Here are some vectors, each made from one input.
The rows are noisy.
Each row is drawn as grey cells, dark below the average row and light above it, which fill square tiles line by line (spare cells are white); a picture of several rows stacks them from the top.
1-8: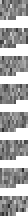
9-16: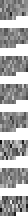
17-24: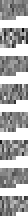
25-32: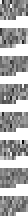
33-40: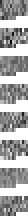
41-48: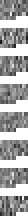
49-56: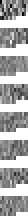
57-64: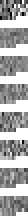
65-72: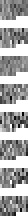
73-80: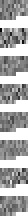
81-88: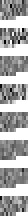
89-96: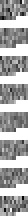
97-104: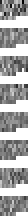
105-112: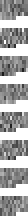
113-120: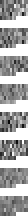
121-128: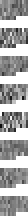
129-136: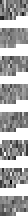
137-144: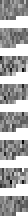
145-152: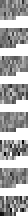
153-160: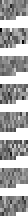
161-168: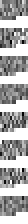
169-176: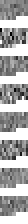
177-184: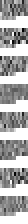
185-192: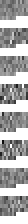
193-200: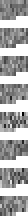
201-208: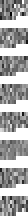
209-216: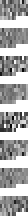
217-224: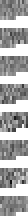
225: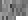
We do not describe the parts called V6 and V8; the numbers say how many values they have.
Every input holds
either a point on a 4-point line, or a point on a 9-point line, or a true/false value and a value of V8, or a value of V6.
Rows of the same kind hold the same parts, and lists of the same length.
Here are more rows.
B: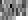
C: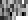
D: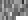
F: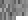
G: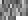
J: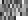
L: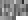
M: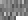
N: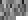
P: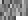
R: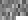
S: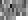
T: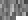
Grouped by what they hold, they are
B, C, M, S
D, L, N
F, G, J, P
R, T

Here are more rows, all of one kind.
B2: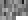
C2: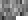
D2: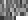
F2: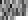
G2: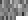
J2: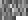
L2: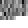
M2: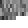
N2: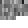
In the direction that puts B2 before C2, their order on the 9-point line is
J2, L2, B2, N2, G2, F2, C2, M2, D2.
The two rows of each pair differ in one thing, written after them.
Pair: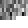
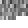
the true/false value
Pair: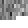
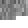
the value of V8
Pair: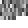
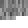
the value of V8
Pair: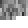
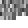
the value of V8
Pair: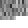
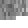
the value of V8
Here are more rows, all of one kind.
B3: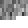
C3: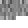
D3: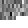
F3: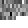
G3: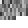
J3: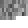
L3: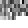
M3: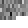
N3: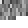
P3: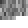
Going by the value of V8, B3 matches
D3, F3, L3 and N3.
